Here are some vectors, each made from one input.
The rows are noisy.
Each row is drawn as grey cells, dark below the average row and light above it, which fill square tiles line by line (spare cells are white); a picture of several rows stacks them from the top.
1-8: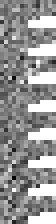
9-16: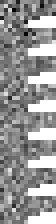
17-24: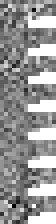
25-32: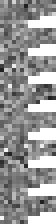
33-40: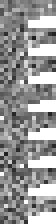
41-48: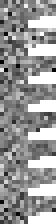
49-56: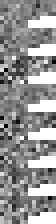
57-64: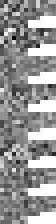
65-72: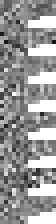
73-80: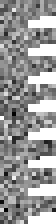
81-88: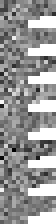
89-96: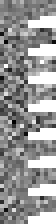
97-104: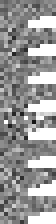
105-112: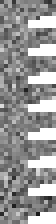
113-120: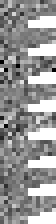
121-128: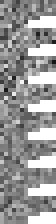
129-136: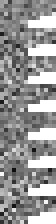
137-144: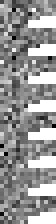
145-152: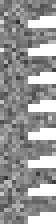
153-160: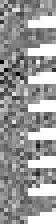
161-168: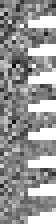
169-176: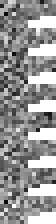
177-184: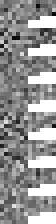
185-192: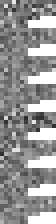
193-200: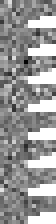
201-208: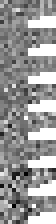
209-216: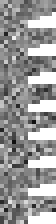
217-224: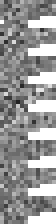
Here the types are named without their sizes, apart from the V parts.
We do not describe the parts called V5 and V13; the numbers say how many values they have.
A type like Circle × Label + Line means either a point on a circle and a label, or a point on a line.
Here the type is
Bool × (Circle + Unit) × V5 + V13.
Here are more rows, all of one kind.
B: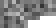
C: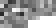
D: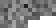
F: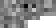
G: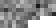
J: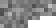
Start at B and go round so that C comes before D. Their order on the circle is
B, G, J, C, F, D.
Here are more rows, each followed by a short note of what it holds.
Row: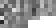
a point on a circle, a true/false value and a value of V5
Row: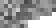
a true/false value and a value of V5
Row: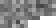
a true/false value and a value of V5
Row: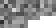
a point on a circle, a true/false value and a value of V5
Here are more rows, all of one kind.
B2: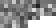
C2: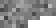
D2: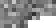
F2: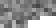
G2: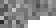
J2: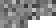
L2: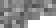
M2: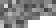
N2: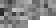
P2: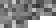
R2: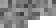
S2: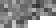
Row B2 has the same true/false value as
C2, G2, L2 and N2.
